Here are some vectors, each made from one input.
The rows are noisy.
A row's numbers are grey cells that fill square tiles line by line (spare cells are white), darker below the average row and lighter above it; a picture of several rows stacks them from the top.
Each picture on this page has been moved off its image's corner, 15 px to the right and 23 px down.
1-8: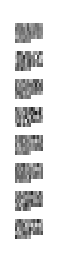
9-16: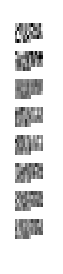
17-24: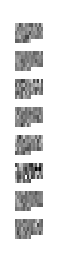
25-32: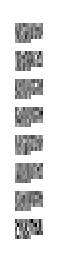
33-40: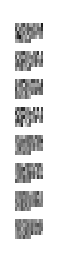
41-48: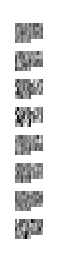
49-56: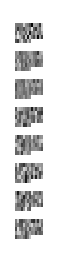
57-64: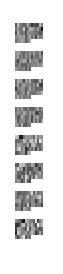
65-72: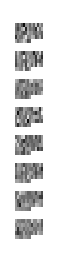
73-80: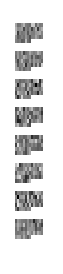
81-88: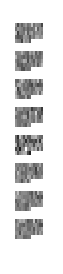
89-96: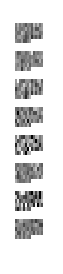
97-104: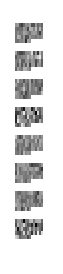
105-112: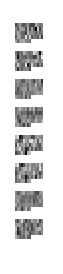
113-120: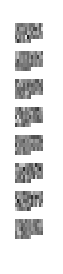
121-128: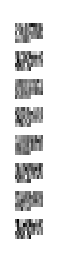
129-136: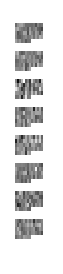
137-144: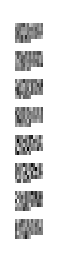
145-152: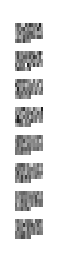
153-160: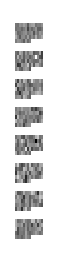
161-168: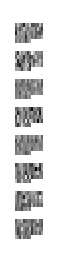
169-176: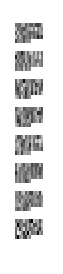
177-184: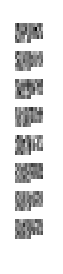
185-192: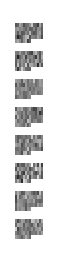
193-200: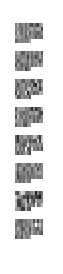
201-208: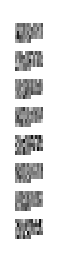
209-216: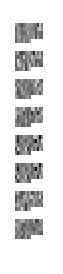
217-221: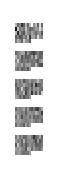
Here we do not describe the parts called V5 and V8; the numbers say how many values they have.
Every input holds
a point on a 7-point line, together with either one of 6 labels, or four true/false values, a value of V5 and a value of V8.
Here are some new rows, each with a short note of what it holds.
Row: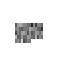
a point on a 7-point line, four true/false values, a value of V5 and a value of V8
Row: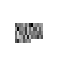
one of 6 labels and a point on a 7-point line
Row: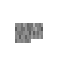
a point on a 7-point line, four true/false values, a value of V5 and a value of V8
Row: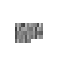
a point on a 7-point line, four true/false values, a value of V5 and a value of V8
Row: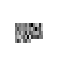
one of 6 labels and a point on a 7-point line
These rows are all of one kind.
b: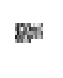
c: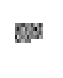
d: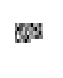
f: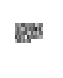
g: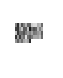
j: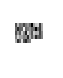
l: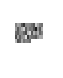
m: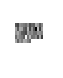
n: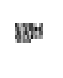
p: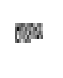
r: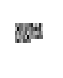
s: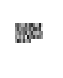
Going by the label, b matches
g and n.
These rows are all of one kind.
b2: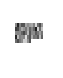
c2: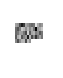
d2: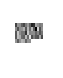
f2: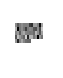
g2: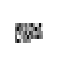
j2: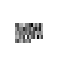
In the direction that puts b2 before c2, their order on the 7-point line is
d2, b2, j2, f2, c2, g2.
